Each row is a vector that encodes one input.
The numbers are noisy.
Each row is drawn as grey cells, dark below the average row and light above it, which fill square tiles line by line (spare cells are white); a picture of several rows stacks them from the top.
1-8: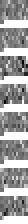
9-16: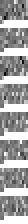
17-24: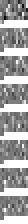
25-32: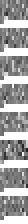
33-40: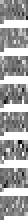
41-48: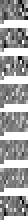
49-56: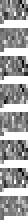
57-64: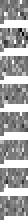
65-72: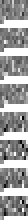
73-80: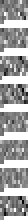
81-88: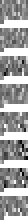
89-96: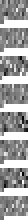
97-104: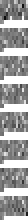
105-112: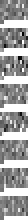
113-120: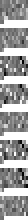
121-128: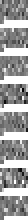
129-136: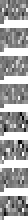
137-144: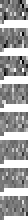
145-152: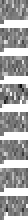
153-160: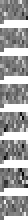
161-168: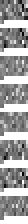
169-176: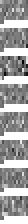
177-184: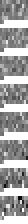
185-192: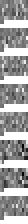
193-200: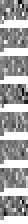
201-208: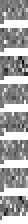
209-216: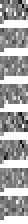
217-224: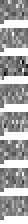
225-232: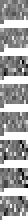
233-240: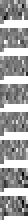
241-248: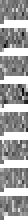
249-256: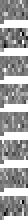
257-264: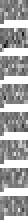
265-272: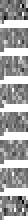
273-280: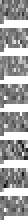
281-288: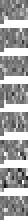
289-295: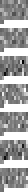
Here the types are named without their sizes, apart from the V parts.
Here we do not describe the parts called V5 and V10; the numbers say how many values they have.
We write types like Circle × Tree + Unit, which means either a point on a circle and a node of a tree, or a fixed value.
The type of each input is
(Bool × Bool × Bool + V5) × V10 + List(Line).
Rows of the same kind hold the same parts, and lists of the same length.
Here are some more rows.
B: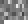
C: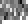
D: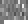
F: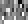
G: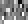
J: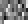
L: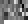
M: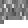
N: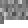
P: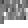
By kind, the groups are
B, D, N, P
C
F, G
J, L
M

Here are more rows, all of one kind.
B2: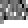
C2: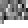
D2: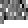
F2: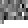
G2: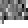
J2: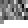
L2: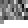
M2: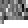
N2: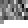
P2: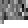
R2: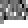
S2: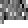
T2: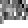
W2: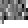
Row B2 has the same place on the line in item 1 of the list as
D2, R2 and S2.
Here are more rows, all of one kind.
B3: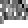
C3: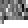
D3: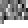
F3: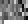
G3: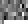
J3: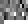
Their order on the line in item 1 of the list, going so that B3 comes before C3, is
B3, J3, G3, D3, C3, F3.
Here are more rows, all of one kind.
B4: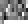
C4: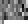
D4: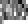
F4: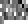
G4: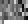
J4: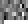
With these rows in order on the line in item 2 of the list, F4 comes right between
D4 and G4.
